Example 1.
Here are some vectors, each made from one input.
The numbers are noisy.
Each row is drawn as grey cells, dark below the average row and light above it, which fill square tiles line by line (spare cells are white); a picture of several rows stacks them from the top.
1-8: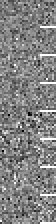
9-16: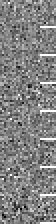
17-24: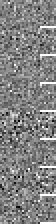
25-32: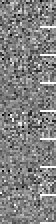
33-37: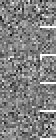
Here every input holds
either a point on a 5-point line, or three true/false values.
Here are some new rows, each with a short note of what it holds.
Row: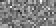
three true/false values
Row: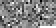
a point on a 5-point line
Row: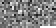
a point on a 5-point line
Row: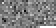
three true/false values
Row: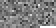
three true/false values
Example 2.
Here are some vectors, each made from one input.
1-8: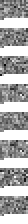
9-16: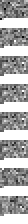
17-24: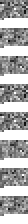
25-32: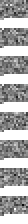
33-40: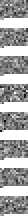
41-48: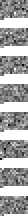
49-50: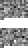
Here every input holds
either one of 5 labels, or a point on a 6-point line.
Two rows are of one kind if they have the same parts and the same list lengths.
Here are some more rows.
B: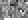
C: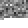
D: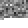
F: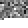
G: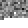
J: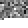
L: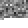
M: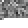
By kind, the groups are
B, G
C, D, F, J, L, M

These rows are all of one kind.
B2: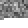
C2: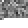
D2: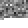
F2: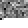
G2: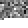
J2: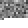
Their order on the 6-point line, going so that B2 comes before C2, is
G2, J2, D2, B2, C2, F2.
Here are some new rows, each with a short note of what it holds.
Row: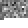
one of 5 labels
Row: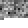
one of 5 labels
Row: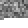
a point on a 6-point line
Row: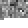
one of 5 labels
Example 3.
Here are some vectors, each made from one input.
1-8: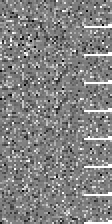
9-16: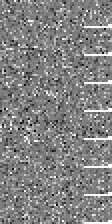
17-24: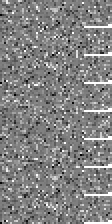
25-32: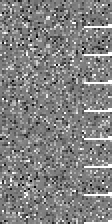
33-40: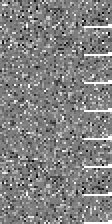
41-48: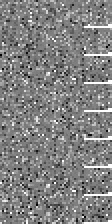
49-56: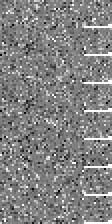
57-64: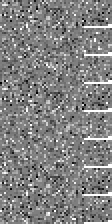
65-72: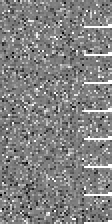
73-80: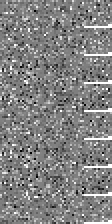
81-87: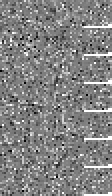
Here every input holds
one of 4 labels, together with either a point on a 9-point circle, or a fixed value.
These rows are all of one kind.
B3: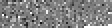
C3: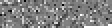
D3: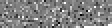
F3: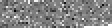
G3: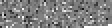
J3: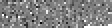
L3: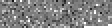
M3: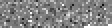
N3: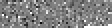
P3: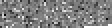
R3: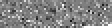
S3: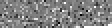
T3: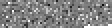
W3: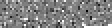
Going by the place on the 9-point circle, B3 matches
J3, M3, N3 and T3.
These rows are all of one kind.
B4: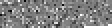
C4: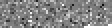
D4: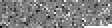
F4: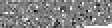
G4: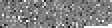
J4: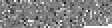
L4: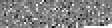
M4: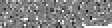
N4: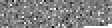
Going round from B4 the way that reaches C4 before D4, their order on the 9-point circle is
B4, M4, F4, L4, N4, J4, G4, C4, D4.
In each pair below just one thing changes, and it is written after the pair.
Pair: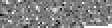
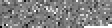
the place on the 9-point circle
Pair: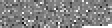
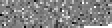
the place on the 9-point circle
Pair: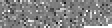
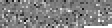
the label
